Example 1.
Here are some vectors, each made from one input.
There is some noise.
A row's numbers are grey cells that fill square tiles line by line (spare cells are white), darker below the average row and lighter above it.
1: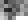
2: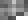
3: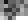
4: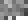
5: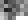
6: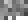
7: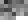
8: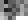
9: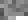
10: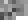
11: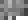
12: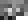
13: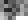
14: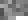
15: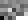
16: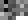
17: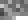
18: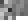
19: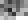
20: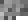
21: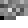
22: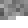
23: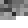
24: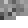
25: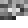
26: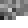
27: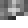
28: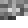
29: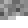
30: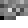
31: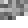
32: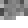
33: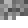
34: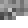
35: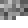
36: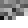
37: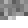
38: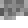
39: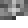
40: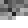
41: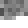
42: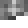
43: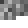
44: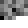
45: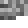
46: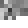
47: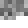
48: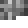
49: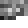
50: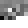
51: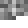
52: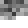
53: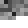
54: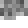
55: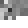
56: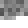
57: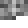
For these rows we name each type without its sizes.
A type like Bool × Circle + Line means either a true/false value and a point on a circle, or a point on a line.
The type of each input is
Tree.
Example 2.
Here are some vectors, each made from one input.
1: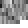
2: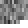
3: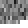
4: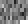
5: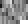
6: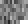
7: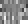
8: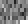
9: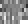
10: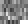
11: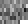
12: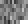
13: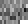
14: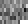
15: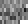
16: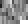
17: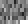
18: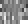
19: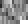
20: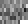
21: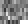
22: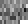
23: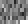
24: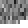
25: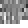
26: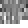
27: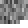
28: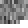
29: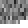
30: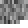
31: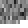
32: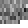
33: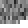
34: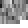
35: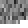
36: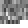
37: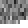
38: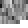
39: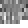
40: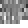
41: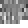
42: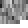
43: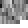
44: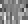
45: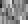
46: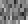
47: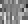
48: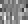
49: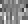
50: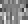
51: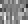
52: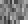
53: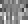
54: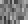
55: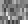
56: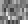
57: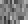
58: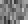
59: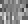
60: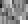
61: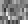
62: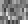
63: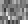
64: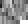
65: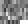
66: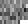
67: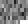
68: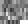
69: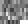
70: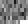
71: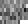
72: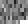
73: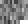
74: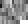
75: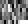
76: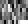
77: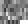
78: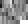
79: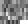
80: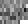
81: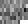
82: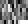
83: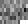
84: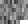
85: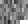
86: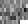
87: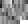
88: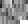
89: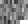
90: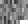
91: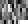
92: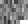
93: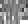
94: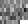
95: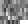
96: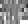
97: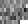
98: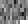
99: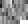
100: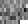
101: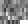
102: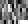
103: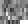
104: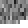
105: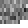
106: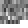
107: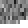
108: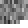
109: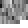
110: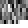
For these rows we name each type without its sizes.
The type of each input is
Circle + Unit.
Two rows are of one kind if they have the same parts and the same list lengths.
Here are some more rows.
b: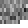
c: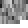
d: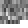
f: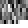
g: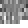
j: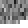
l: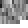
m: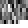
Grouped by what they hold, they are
b, c, d, g, j, l
f, m

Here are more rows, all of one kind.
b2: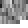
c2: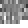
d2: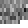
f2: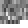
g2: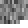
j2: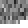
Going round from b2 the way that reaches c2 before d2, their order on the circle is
b2, c2, f2, g2, j2, d2.
